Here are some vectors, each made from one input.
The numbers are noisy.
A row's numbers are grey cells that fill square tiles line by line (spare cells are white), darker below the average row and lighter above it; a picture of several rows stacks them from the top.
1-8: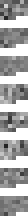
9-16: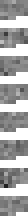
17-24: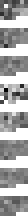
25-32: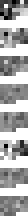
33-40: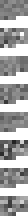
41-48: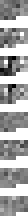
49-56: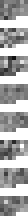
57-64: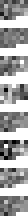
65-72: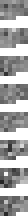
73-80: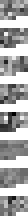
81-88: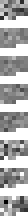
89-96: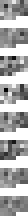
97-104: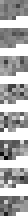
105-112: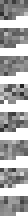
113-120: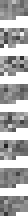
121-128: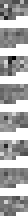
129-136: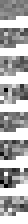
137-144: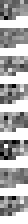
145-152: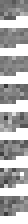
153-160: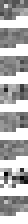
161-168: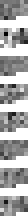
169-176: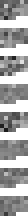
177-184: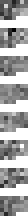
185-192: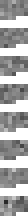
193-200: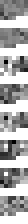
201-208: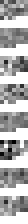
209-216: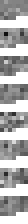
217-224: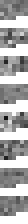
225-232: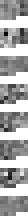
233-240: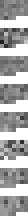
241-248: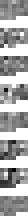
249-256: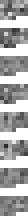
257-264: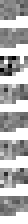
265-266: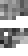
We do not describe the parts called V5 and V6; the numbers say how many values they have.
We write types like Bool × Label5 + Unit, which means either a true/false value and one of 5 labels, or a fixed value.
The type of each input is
(Label11 + Line7) × V6 + V5.
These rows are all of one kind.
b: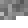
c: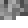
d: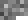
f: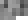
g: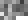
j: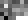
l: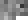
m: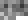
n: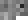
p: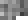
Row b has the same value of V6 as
g and p.
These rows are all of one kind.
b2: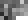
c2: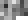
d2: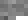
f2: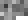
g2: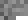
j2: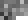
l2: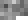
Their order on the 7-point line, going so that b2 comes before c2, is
j2, b2, g2, c2, d2, f2, l2.
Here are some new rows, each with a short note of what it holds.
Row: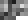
a value of V5
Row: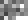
a value of V5
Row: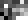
one of 11 labels and a value of V6
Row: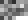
a value of V5
